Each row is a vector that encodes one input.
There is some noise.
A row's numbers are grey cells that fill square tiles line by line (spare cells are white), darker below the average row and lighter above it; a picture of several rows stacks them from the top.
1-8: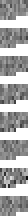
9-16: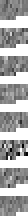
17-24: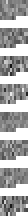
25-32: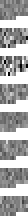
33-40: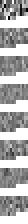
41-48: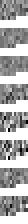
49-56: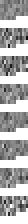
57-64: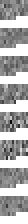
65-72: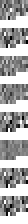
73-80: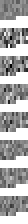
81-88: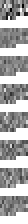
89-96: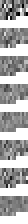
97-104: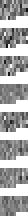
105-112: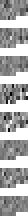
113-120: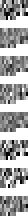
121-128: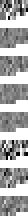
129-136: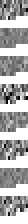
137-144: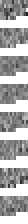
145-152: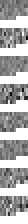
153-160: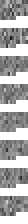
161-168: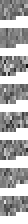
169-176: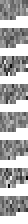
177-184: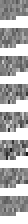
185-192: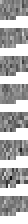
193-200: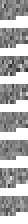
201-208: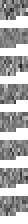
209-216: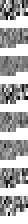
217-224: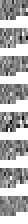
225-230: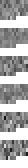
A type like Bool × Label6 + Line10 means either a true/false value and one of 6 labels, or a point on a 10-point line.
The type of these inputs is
Line4 × Line4 + Line8 × List3(Line6) + List2(Line7).
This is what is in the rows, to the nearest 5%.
About 5% of them hold a point on each of two 4-point lines. About 70% of them hold a point on an 8-point line, together with a list of up to three points on a 6-point line. The rest are lists of up to two points on a 7-point line: about 5% of all rows are empty, 10% hold one and 10% two.
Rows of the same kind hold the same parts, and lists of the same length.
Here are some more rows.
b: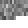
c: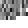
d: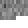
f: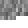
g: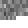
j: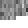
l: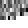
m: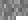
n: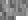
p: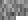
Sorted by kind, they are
b
c
d, m
f, j
g
l
n
p

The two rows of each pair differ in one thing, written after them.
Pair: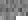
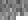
the place on the 8-point line
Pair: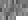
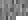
the place on the 8-point line
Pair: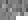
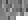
the place on the 6-point line in item 1 of the list
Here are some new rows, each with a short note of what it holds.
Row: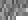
a point on an 8-point line, together with a list of two items
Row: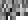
a point on an 8-point line, together with the empty list
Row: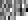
a point on an 8-point line, together with the empty list
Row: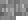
a point on an 8-point line, together with the empty list
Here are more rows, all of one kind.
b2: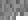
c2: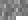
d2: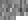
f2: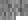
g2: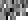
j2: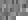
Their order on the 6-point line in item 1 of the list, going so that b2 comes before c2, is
j2, b2, g2, d2, c2, f2.
